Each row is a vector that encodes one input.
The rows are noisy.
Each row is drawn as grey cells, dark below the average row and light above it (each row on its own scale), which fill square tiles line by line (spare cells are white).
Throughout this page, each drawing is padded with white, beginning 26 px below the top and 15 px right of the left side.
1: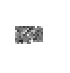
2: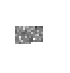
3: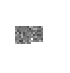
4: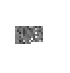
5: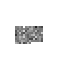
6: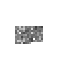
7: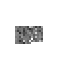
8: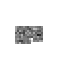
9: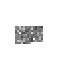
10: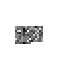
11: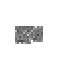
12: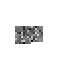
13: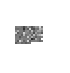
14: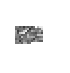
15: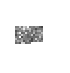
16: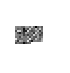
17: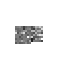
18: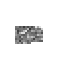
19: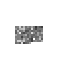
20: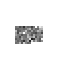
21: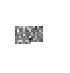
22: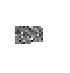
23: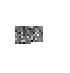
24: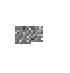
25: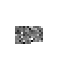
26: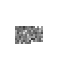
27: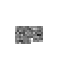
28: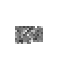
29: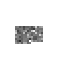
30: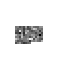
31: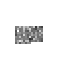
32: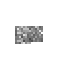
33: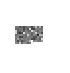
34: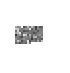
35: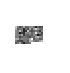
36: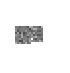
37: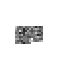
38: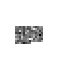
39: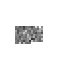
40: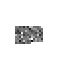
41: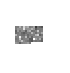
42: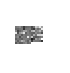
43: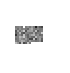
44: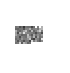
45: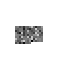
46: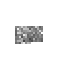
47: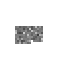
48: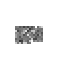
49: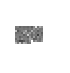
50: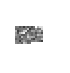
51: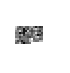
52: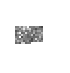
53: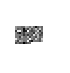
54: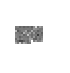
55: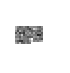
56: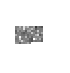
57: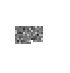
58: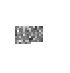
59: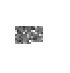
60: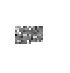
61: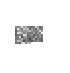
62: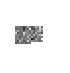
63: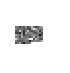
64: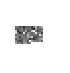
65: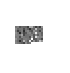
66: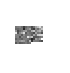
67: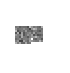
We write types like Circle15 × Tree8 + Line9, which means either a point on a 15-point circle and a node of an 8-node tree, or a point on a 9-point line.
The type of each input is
Bool × Bool × Bool × Bool + Label7.
